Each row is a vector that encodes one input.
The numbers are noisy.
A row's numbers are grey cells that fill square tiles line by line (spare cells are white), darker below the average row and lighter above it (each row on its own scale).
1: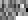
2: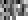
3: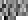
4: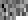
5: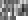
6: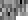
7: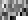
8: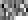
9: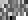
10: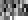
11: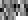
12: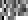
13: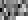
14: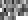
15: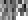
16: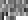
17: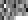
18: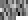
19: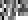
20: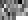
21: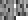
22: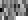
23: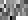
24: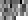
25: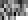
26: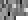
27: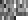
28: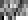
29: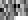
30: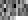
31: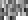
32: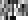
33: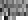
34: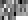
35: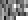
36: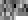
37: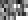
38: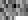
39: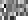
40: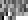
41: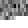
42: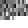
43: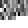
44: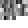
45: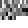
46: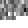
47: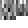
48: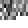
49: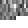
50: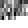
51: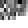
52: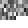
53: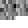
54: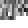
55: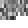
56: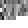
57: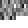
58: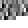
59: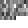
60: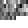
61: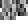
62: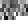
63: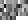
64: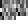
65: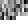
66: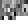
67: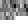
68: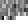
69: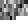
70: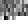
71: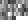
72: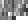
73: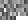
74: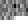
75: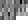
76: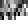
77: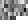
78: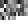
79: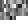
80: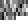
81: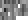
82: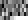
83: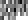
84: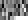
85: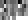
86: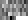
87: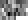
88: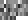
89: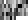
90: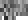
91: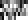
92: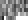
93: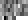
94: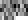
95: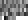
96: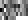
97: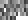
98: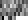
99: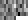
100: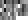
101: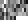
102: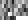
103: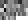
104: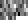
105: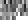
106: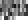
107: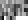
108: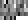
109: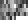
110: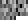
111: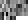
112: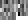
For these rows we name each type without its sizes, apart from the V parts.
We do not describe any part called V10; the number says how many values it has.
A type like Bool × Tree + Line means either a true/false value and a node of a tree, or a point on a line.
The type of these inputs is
Bool × V10 + Line.
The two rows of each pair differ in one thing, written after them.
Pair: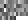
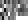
the value of V10
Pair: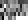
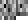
the value of V10
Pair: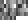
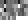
the true/false value
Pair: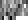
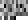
the value of V10
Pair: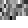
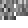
the value of V10
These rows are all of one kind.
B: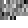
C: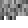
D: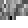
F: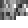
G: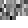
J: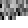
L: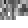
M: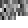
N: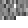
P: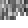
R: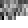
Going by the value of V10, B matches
F, N, P and R.
